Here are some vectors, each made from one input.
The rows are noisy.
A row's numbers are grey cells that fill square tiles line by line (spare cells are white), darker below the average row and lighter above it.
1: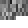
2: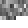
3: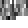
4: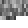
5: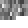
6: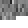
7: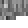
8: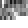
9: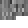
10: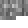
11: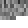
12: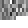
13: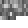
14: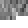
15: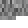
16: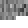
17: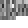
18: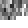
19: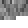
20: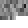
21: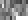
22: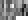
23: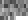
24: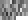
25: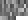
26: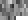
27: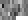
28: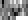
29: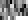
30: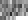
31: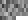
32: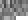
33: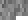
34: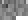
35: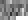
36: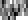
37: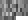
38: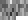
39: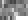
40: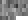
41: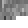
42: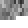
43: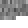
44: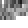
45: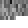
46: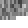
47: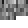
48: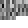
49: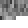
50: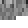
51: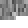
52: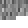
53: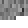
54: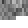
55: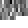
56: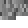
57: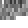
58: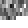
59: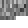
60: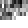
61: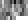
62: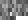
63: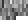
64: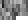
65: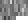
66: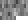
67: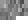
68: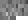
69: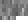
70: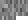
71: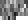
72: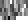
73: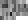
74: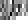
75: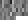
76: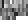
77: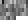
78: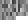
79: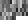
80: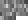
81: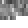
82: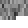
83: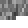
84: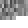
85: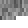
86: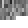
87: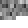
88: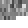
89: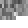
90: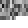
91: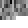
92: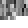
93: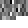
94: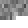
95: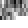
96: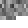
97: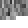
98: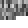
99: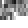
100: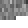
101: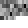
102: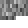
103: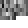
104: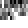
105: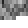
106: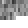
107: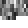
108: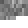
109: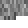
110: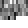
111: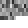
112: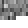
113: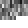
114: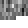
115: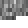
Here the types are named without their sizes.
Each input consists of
a label, together with either a point on a line, or four true/false values.
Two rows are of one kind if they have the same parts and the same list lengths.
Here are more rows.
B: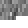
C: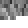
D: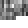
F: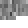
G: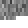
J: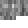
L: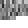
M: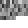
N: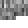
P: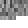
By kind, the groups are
B, C, F, G, M, P
D, J, L, N

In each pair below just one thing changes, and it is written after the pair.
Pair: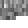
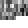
the place on the line
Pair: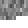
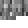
the label
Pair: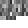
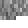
the place on the line
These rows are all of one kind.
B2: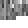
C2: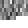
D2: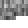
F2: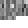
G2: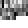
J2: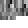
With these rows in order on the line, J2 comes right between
C2 and F2.
